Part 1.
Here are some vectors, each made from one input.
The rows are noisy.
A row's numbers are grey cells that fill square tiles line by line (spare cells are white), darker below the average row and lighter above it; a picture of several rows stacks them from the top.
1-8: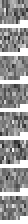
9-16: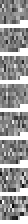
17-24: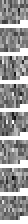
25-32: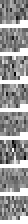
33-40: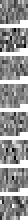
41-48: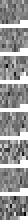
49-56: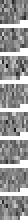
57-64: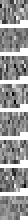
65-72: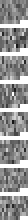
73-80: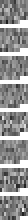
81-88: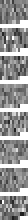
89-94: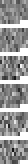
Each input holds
either a point on a 6-point circle, or a fixed value, or one of 9 labels and a node of a 7-node tree.
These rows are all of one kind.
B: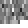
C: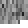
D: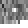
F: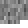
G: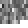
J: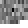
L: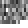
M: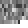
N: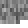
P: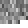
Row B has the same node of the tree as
C, L and N.
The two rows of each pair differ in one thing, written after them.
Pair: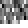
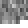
the node of the tree
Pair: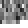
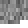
the node of the tree
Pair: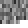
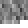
the label
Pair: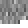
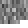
the label
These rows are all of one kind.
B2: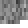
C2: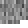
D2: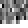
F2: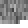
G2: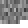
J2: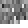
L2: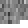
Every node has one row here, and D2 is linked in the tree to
B2 and F2.
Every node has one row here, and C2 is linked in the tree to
B2 and L2.
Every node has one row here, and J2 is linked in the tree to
G2.
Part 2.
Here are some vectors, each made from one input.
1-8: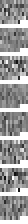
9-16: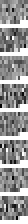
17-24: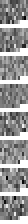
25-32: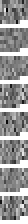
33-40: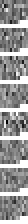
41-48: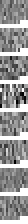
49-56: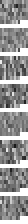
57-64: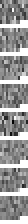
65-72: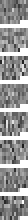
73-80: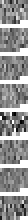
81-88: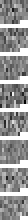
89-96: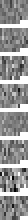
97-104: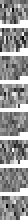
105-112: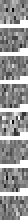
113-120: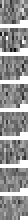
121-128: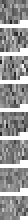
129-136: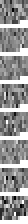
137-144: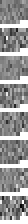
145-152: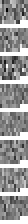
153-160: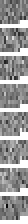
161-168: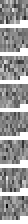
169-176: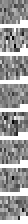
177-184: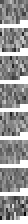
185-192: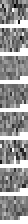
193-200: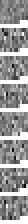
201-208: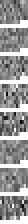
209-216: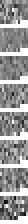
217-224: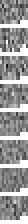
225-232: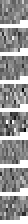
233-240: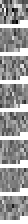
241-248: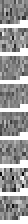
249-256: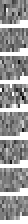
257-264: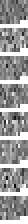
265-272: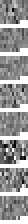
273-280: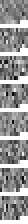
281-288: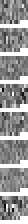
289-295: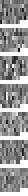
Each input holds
either a node of a 7-node tree, or a list of up to two points on a 13-point line.
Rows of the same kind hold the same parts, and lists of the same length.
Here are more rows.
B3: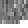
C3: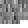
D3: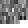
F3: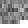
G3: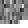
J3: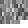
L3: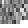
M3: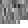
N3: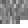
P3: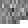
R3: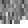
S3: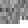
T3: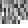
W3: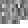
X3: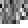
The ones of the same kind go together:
B3, C3, D3, X3
F3, L3, M3, N3, P3, S3
G3, R3
J3, T3, W3

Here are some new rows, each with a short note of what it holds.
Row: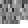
a list of one item
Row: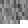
a list of two items
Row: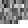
a node of a 7-node tree
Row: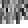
a list of one item
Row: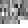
the empty list
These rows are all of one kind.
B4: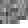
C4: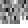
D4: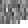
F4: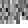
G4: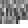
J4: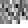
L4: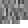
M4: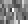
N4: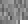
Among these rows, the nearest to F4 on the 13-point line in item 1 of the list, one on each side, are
C4 and J4.
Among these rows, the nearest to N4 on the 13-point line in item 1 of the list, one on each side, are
J4 and M4.
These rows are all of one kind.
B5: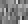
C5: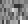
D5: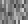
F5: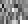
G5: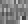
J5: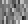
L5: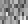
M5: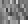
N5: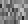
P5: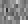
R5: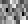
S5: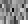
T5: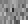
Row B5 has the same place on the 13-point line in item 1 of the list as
G5, J5 and L5.
